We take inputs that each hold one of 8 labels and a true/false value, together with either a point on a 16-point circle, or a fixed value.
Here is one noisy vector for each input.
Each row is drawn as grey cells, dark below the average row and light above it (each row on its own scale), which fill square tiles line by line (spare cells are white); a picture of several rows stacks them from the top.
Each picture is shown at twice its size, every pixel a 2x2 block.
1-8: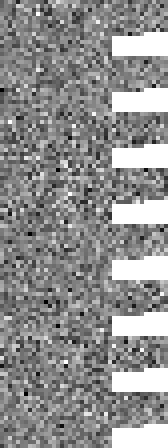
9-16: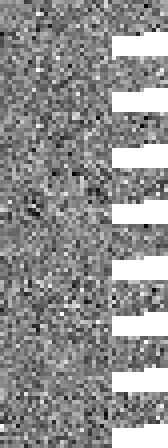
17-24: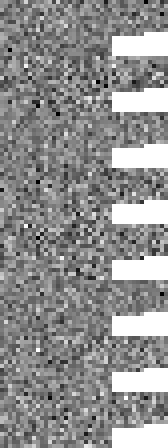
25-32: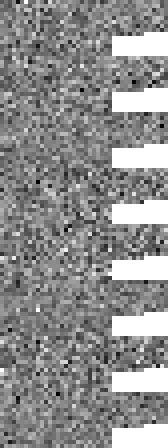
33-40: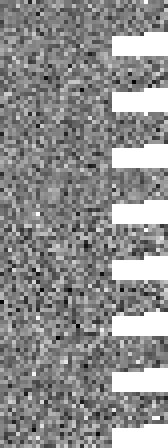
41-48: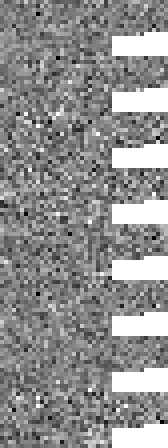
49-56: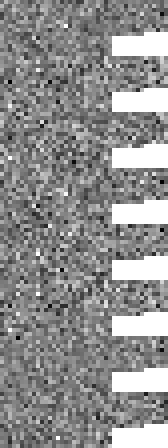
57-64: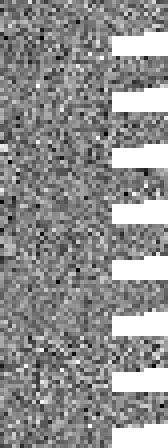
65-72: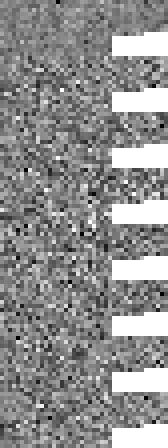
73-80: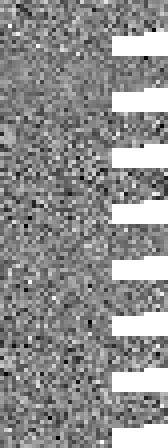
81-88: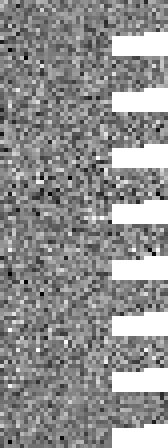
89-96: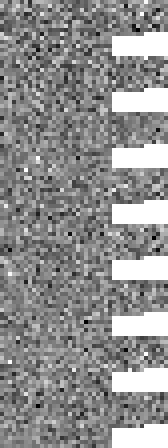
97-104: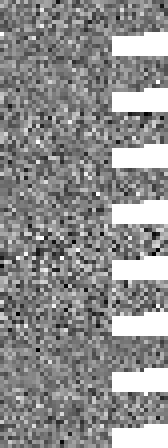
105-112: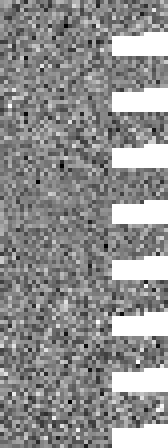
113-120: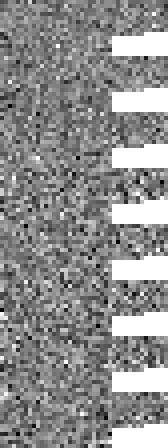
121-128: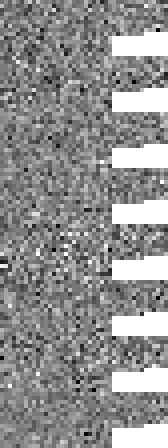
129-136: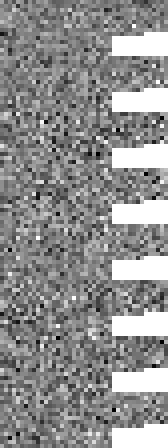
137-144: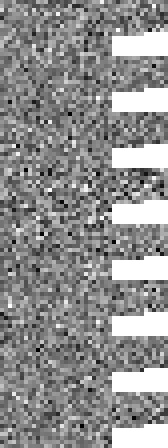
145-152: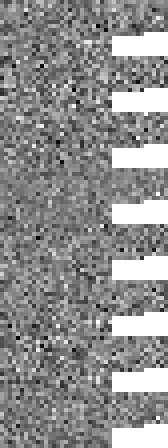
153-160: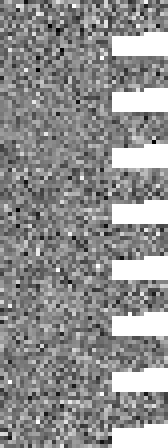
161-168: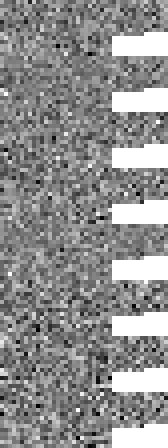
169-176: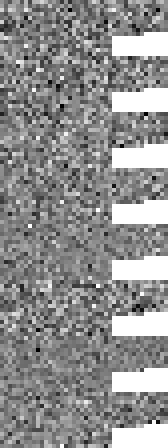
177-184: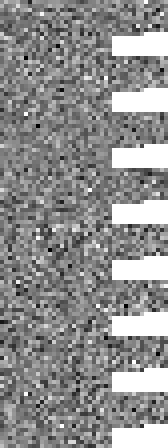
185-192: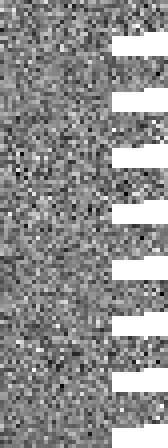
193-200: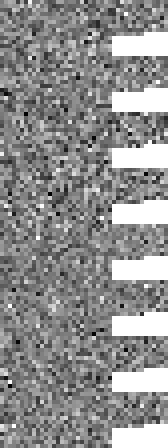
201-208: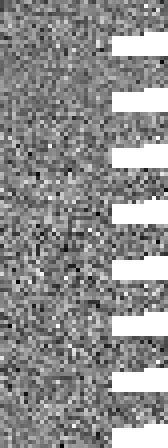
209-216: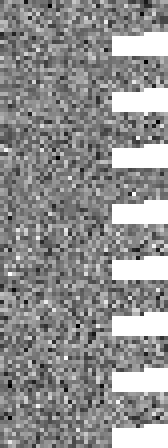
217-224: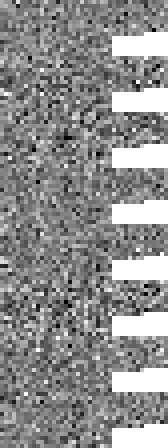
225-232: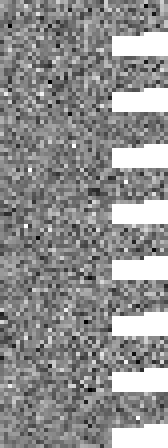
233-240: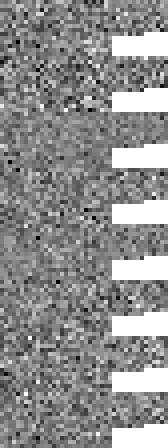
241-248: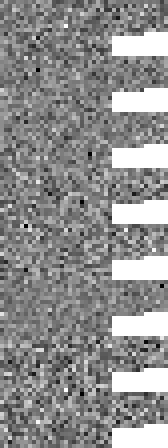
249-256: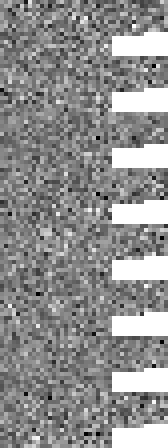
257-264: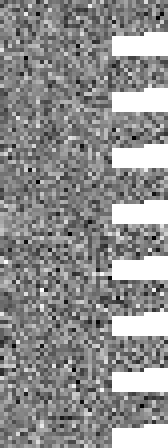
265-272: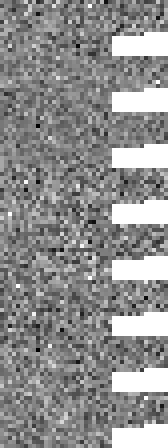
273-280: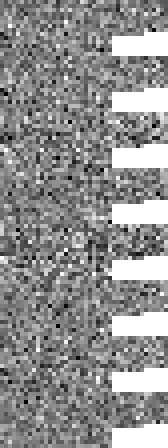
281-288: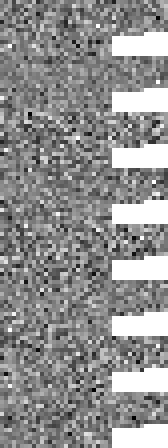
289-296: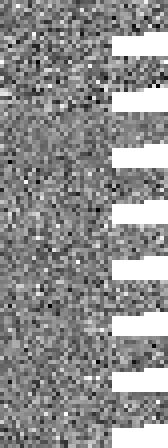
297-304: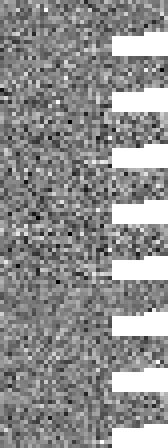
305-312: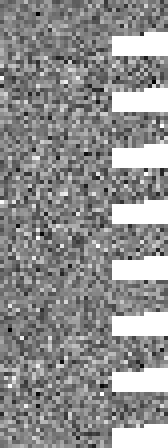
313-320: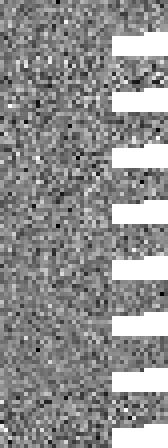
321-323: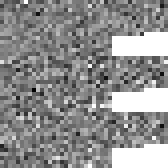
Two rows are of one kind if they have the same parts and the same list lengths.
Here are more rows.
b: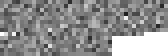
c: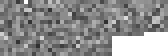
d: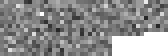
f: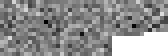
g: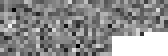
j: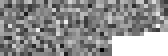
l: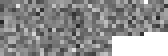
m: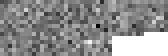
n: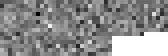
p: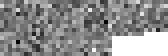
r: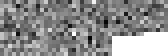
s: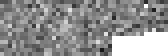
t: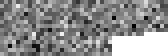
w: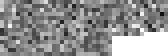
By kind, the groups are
b, g, j, n, p, r, s, w
c, d, f, l, m, t

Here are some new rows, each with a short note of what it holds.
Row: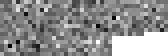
one of 8 labels and a true/false value
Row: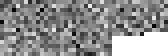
one of 8 labels and a true/false value
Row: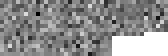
a point on a 16-point circle, one of 8 labels and a true/false value
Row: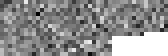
one of 8 labels and a true/false value
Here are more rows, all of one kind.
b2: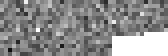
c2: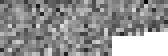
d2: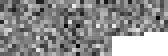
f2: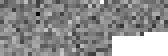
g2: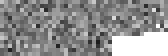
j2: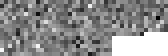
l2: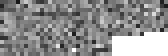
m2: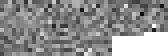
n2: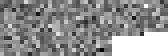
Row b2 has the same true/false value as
c2, g2 and m2.
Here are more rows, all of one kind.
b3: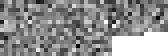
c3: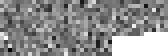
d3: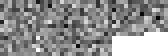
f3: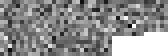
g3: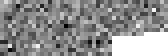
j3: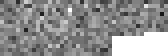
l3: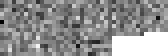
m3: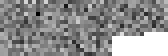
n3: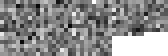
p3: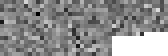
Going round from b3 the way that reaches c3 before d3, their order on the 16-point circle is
b3, m3, f3, c3, l3, n3, d3, p3, g3, j3.
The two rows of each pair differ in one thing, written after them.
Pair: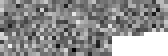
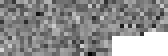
the true/false value
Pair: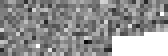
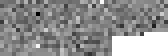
the true/false value
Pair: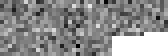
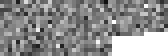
the true/false value
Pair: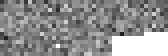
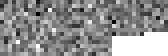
the true/false value
